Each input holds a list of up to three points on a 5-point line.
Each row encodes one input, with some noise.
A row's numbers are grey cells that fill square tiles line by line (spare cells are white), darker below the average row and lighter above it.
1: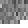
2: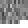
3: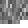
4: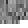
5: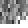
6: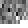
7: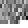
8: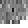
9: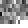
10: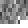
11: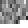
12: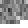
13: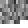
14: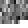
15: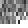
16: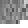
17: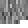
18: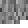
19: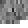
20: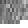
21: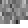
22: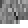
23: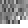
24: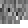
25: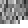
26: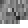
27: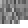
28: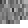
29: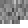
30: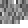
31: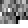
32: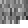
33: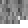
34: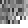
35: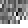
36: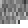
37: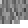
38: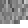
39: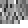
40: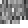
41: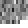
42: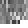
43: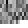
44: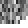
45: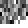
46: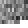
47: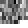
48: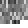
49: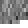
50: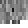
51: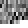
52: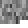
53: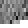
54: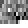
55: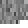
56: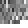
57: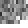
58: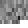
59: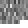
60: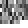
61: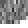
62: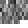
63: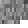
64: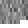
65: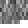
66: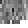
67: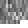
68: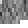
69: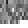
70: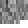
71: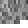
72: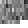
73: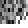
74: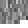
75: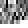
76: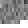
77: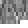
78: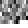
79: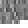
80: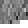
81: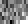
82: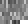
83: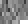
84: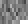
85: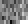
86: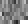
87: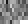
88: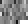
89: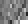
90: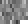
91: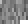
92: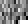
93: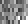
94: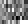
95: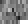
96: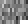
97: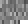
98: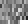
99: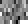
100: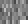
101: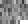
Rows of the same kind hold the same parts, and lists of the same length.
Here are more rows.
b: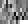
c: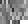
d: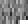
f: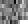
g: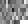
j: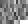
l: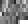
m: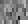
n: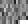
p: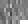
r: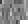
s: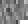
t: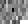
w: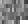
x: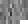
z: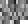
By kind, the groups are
b, c, r, w, z
d, g, m, n, p, s, t, x
f
j, l

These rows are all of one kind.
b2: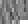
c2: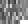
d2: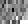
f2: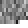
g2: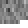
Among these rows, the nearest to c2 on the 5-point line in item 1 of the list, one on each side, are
b2 and g2.
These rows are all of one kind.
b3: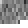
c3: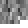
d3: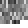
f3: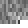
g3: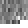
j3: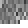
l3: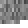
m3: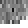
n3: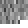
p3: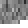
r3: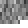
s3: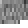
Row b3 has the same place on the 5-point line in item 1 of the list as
j3, l3, p3 and s3.
